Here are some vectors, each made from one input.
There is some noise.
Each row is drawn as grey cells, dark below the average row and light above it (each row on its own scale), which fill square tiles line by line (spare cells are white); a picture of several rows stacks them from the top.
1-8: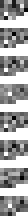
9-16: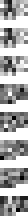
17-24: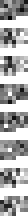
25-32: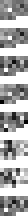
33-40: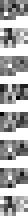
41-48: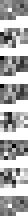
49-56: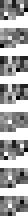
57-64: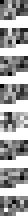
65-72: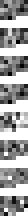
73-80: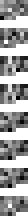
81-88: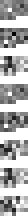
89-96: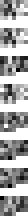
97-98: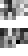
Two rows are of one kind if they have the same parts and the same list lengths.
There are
2 kinds of row.
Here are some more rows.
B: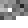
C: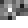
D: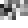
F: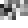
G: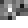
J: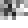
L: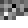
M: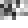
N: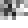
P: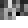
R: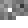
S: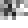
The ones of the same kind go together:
B, C, G, L, P, R
D, F, J, M, N, S

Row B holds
a node of an 11-node tree.
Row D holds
a point on a 4-point line.
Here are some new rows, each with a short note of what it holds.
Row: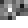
a node of an 11-node tree
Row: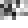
a point on a 4-point line
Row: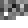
a node of an 11-node tree
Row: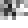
a point on a 4-point line
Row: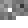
a node of an 11-node tree
